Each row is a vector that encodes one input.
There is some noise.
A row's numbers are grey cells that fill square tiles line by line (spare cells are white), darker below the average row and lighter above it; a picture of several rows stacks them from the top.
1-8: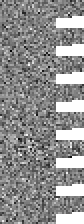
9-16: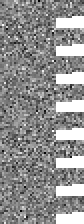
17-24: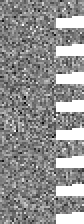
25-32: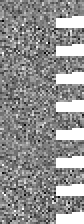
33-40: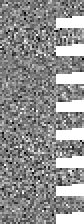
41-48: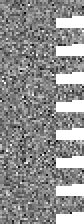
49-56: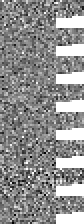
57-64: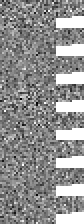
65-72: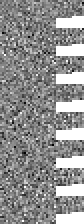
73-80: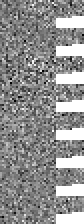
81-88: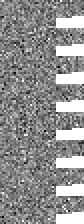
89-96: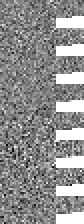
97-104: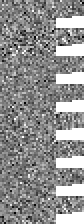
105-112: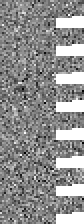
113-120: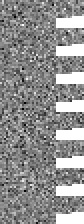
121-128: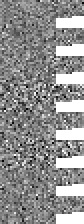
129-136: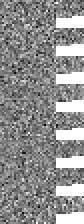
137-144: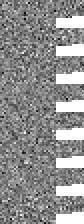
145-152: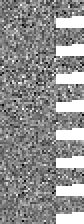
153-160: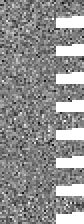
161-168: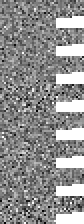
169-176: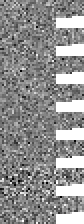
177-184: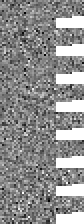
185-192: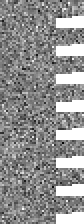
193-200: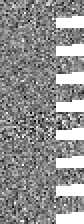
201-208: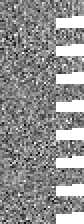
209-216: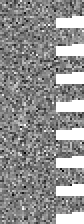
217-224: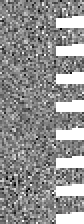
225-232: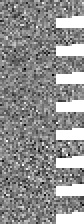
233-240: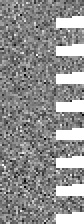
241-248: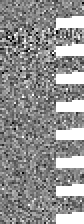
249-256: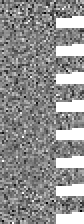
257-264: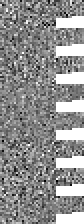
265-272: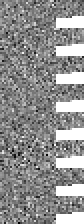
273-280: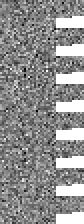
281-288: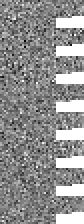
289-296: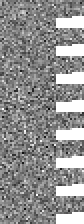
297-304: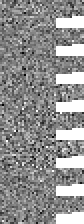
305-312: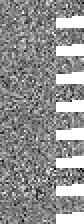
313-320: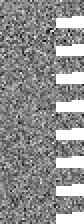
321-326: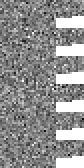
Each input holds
two labels (each one of 5) and a node of a 13-node tree, together with a list of up to two points on a 10-point line.
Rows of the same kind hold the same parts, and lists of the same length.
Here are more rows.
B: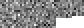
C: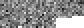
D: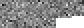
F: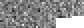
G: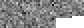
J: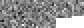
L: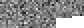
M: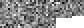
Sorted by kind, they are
B, C, D, M
F, J
G, L

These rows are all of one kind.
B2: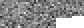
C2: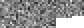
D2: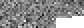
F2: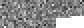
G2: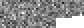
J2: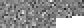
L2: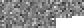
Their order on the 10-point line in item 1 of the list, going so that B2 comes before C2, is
F2, D2, B2, L2, J2, C2, G2.
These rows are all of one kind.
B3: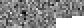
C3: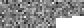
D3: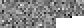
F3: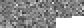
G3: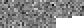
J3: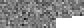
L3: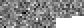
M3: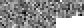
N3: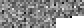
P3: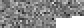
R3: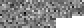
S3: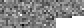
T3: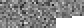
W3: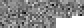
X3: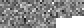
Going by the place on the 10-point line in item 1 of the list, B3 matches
G3, J3, S3 and T3.
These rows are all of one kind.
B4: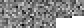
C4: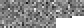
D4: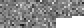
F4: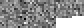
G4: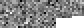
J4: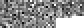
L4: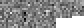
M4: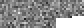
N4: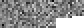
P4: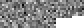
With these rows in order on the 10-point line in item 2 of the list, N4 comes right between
G4 and L4.
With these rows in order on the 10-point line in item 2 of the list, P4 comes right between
C4 and M4.
